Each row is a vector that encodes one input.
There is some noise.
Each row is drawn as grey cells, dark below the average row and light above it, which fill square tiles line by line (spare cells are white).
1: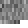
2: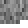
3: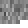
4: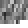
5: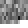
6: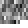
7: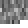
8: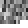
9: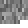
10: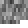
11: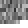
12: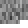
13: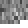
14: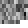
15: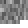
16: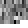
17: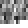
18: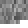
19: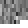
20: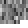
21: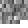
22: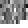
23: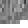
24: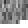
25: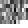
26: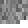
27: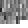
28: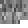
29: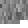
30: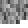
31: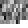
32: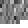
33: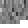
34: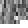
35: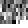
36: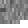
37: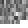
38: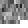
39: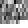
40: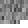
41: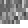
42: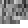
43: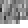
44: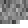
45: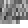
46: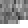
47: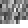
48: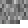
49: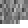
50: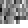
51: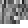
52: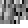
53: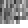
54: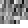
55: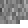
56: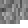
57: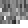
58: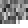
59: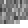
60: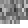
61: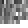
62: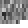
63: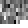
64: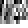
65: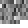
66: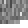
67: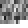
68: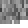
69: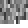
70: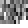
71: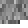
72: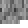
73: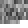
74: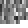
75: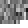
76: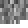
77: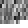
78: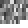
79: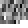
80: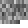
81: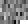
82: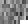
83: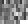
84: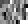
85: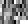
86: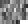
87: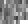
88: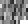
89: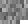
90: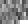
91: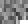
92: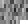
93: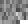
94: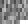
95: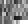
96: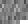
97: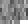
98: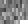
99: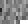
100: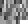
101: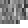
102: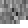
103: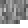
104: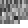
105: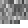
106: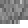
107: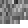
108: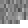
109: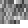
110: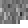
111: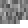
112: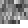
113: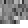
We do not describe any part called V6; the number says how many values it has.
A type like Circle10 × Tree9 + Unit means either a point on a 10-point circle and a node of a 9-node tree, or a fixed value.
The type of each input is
Bool × Circle11 × V6.
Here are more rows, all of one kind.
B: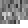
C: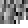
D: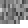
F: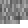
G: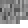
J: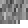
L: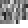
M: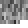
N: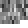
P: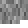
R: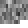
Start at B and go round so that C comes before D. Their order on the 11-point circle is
B, J, C, F, N, D, P, L, R, G, M.
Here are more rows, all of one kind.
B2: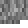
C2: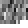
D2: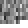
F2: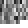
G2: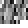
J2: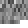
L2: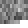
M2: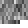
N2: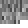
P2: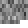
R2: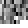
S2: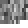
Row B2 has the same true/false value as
L2, R2 and S2.
